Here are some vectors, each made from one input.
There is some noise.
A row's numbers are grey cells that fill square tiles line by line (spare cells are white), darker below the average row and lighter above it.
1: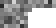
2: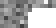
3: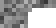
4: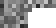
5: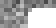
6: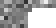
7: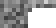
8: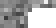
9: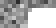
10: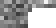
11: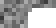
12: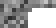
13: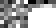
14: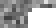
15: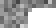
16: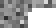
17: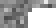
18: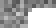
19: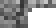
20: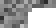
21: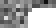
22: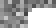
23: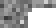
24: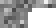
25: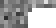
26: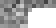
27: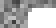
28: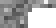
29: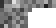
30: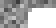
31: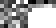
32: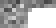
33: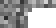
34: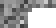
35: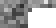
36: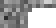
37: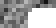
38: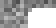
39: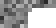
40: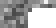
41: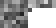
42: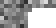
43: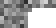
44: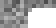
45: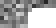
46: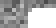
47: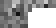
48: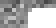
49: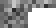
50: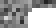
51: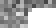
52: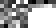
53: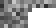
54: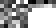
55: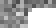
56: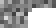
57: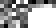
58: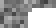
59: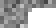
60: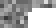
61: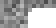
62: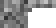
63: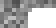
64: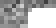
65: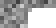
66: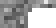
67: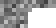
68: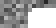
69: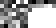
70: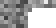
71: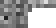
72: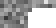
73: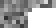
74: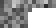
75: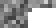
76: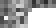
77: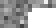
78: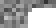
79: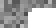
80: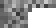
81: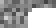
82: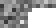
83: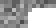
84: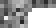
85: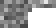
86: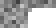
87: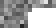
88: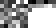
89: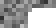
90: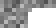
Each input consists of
a list of up to two items, each a point on a 4-point line and a true/false value.
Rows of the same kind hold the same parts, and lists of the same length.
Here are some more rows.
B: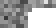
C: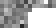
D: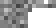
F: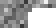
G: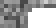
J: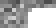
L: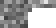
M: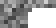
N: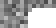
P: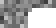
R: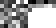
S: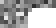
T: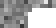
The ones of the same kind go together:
B, C, D, F, G, L, M, T
J, N, P, S
R

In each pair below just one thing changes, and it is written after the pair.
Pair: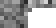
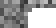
the true/false value in item 2 of the list
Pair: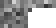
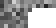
the true/false value in item 2 of the list
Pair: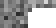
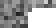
the place on the 4-point line in item 2 of the list
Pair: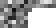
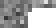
the true/false value in item 1 of the list
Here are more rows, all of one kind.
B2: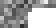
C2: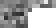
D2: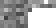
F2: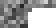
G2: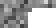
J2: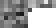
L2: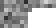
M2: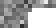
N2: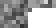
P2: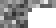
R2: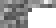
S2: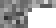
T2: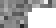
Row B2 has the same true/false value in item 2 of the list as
F2 and M2.
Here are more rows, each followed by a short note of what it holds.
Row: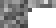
a list of two items
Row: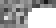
a list of one item
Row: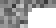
a list of one item
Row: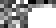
the empty list
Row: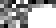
the empty list
